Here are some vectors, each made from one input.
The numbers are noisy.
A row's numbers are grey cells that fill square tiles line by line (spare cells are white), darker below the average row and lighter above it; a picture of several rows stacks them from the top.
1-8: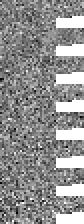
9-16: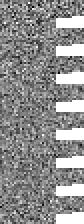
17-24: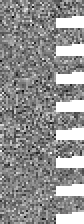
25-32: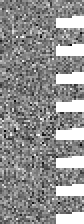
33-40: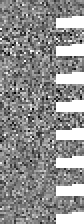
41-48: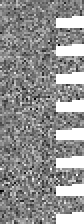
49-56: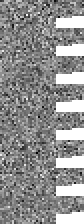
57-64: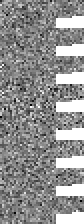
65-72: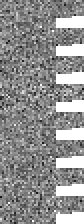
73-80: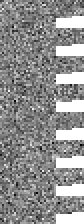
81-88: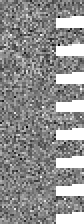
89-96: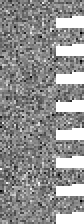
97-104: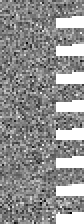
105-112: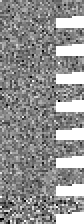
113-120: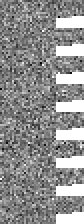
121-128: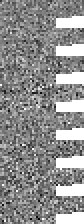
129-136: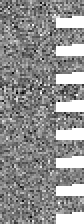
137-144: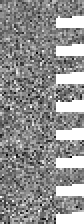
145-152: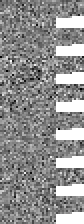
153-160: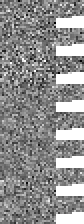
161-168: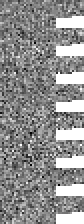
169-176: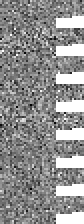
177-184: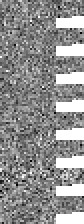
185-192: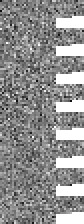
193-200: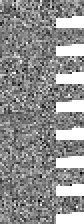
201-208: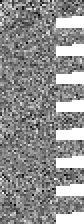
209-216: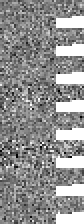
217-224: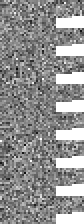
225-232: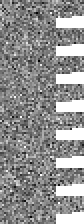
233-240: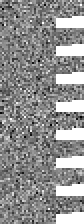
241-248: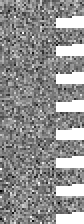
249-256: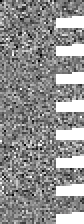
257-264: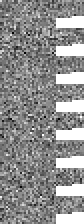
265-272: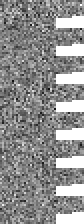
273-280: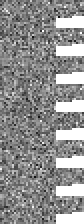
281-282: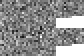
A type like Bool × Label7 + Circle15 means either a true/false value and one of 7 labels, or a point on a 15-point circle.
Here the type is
Bool × Bool × Bool × (Line9 + Line11).
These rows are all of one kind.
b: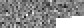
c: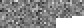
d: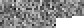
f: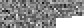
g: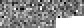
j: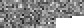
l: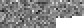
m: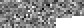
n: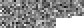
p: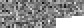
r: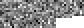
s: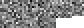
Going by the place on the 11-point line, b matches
f, j, r and s.
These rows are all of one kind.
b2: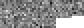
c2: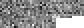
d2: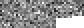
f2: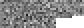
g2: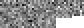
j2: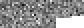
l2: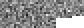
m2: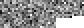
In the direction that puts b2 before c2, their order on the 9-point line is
b2, f2, d2, l2, j2, g2, m2, c2.
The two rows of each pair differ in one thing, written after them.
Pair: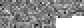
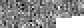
the place on the 9-point line
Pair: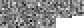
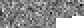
one of the three true/false values
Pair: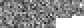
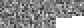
the place on the 9-point line
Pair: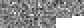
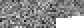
the place on the 9-point line
